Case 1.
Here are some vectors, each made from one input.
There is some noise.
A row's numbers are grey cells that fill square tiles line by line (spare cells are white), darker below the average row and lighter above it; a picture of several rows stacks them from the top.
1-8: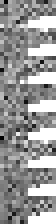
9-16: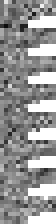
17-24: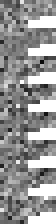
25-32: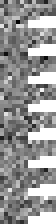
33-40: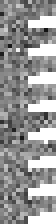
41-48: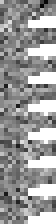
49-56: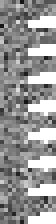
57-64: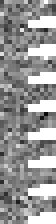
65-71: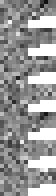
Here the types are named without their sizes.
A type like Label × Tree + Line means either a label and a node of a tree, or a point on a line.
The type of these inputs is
Line × (Tree + Unit).
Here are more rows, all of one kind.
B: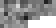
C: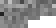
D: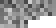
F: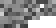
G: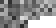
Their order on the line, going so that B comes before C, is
B, D, C, F, G.
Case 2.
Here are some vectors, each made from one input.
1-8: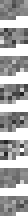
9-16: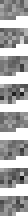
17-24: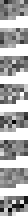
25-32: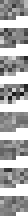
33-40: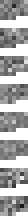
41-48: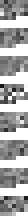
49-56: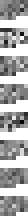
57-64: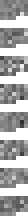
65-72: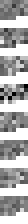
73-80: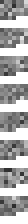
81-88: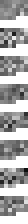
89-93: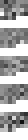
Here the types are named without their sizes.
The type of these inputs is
Bool × Bool × Bool × Bool + Tree + Unit.
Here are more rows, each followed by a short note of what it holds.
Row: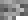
a node of a tree
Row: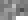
four true/false values
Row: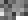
a fixed value
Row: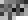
four true/false values
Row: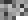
a node of a tree
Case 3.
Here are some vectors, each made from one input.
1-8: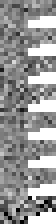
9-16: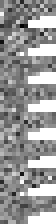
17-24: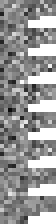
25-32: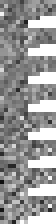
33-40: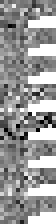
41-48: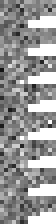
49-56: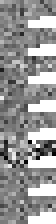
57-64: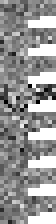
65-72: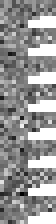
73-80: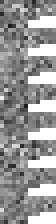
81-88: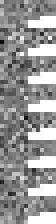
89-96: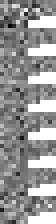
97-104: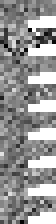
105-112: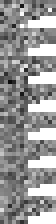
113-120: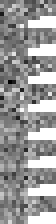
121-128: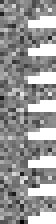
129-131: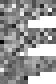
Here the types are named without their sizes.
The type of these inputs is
List(Circle).
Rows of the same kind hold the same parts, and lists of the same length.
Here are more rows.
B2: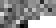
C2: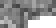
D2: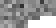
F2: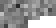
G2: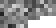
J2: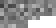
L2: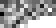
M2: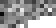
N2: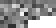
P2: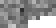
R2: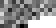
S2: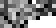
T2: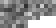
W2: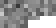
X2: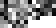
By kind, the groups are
B2, C2, D2, F2, J2, P2, R2, T2, W2
G2, L2, M2, N2
S2, X2

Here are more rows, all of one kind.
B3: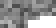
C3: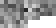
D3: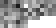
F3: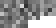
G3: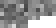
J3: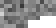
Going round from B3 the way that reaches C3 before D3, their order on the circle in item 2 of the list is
B3, J3, F3, G3, C3, D3.
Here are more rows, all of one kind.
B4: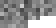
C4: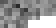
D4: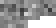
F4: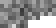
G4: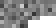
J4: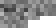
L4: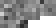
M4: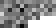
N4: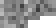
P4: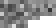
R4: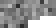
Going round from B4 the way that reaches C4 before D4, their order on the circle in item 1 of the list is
B4, F4, C4, M4, R4, L4, N4, D4, J4, P4, G4.
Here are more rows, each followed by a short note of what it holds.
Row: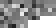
a list of one item
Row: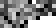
the empty list
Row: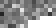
a list of one item
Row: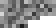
a list of two items
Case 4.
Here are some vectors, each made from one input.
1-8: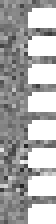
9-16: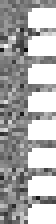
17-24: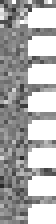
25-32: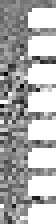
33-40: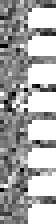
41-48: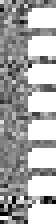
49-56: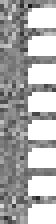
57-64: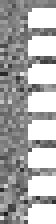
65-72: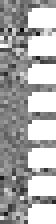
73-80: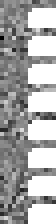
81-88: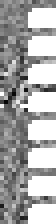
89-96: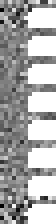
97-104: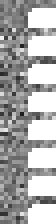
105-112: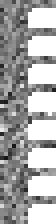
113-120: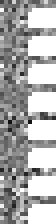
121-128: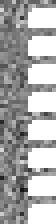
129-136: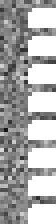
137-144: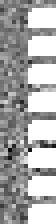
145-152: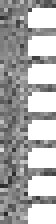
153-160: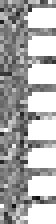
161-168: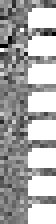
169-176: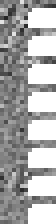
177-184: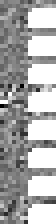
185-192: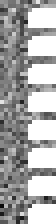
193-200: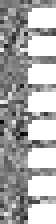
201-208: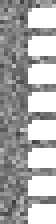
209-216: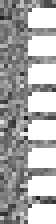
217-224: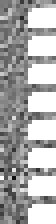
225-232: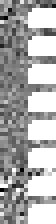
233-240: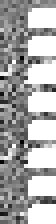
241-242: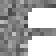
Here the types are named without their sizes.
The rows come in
3 kinds.
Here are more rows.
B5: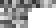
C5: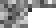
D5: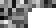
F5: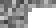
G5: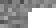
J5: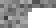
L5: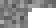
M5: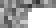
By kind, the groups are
B5, D5, J5, L5, M5
C5
F5, G5

